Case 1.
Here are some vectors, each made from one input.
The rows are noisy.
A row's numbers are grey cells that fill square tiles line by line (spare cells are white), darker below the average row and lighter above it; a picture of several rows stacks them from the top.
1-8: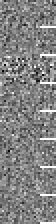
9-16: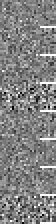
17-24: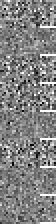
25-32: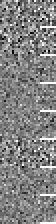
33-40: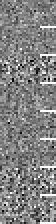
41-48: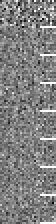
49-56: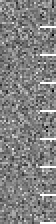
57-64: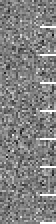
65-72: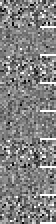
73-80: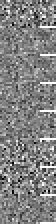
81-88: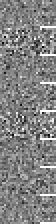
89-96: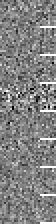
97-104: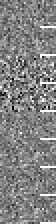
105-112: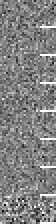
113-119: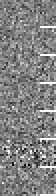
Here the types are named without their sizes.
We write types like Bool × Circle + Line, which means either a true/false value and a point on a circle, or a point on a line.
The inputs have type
Circle × (Tree + Unit) + Line.
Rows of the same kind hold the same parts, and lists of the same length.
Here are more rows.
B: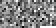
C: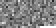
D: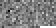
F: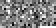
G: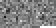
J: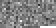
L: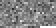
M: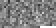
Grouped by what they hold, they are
B, F
C
D, G, J, L, M

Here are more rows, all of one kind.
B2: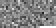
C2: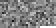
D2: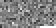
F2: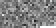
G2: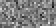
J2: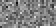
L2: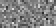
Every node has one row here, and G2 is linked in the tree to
B2 and J2.
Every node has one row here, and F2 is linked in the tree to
B2 and C2.
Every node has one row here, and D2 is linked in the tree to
L2.
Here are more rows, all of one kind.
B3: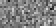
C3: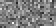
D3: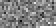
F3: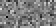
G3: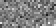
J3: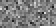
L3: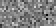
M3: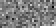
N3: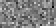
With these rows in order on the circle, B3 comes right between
F3 and M3.
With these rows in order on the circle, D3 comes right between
J3 and N3.
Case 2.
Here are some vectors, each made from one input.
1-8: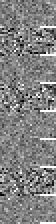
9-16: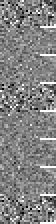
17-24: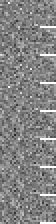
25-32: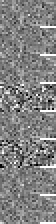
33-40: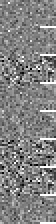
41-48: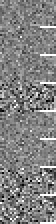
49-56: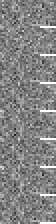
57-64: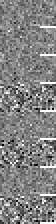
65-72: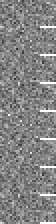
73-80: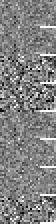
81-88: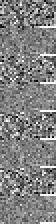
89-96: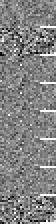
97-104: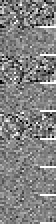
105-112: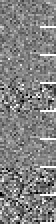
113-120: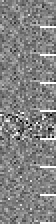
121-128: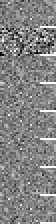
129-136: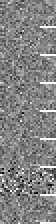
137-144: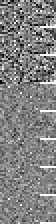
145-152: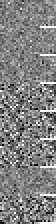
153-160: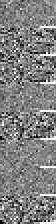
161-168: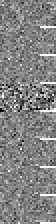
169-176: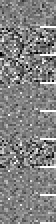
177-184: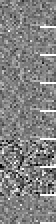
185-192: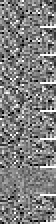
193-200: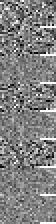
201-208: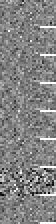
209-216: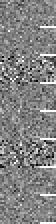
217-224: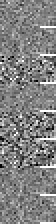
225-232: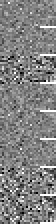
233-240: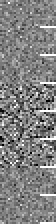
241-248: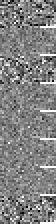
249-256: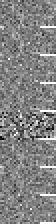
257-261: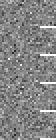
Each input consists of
either one of 6 labels and a true/false value, or a point on a 6-point line.
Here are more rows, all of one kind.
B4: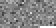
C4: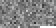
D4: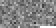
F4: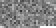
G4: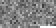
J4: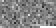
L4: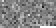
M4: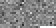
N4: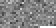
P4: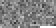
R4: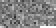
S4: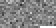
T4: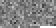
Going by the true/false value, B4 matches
M4, N4 and S4.
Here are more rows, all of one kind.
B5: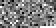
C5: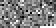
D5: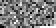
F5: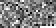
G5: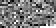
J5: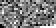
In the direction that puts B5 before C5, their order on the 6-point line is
D5, J5, G5, B5, C5, F5.
